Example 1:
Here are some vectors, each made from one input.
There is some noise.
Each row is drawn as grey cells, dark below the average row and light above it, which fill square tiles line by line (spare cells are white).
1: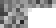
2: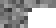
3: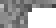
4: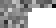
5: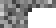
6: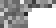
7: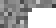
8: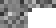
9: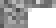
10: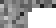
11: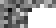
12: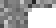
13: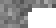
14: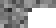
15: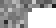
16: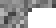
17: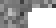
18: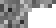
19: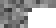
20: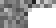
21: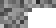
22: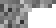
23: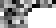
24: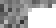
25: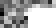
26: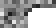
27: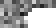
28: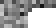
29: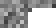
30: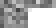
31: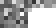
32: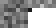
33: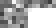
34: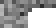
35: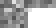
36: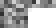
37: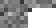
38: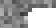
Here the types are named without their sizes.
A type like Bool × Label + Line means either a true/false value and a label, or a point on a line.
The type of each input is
Bool × Line.
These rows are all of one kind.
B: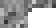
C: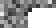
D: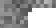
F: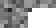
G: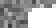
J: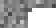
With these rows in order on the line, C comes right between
D and J.
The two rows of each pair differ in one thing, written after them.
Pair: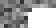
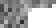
the true/false value
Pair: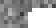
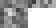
the true/false value
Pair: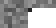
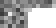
the true/false value
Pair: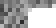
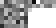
the place on the line
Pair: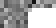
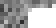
the place on the line
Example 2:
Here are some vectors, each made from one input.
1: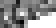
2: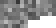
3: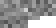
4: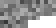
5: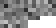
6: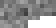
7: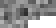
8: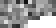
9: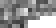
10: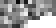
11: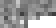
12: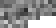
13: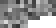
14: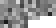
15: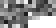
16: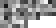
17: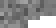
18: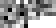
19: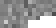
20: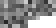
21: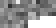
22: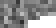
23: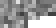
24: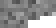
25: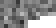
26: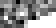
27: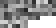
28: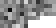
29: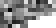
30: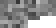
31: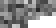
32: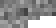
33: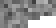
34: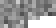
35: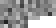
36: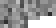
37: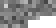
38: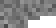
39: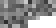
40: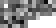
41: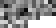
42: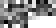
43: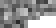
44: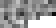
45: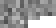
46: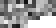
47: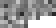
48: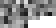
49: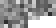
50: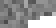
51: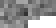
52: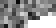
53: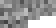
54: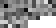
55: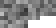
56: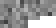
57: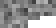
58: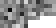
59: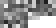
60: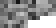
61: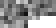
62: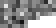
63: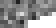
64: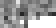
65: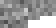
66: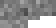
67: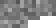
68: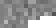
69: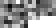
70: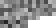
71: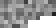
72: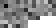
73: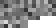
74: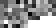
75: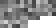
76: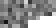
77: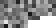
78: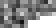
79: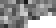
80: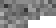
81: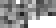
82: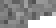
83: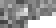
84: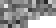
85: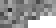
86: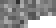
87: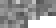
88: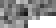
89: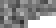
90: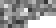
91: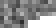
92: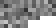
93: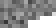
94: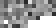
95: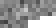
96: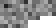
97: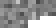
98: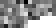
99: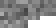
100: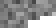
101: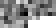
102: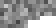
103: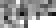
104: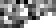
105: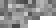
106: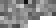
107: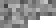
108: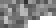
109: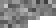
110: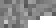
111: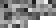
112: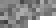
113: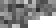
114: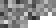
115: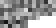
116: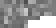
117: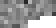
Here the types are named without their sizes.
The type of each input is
List(Line).
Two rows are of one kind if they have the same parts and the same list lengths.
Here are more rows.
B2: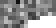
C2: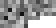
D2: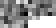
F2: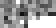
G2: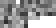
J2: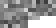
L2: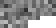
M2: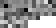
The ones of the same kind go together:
B2, D2, L2, M2
C2
F2, G2, J2

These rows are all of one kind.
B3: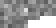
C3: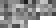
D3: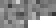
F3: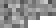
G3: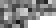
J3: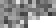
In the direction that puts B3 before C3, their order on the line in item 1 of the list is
G3, D3, B3, J3, C3, F3.
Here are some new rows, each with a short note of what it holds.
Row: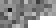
the empty list
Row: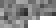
a list of one item
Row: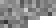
a list of two items
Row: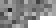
the empty list
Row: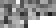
a list of two items
